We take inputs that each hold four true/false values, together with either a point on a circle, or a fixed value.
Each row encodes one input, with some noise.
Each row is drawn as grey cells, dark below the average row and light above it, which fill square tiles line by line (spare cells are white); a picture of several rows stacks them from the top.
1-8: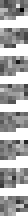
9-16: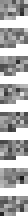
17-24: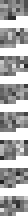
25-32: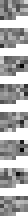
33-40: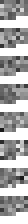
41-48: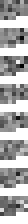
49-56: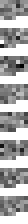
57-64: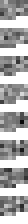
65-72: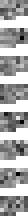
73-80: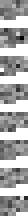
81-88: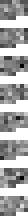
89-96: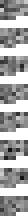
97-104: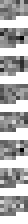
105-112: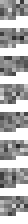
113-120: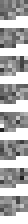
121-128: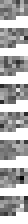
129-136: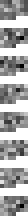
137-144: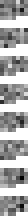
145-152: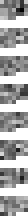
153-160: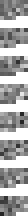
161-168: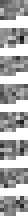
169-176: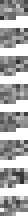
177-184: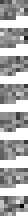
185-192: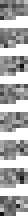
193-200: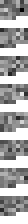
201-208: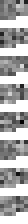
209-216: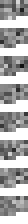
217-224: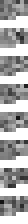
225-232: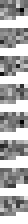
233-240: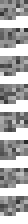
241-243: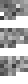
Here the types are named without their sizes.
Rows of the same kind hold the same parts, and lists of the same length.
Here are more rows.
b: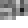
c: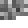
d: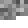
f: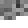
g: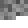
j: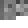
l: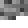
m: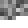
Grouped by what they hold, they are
b, c, l
d, f, g, j, m

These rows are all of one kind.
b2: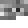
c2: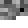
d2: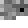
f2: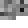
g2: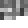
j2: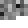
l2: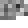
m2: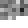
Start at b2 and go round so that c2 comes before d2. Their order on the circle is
b2, c2, d2, f2, m2, g2, j2, l2.
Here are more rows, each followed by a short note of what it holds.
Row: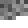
four true/false values
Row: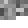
four true/false values
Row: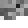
four true/false values
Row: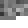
four true/false values
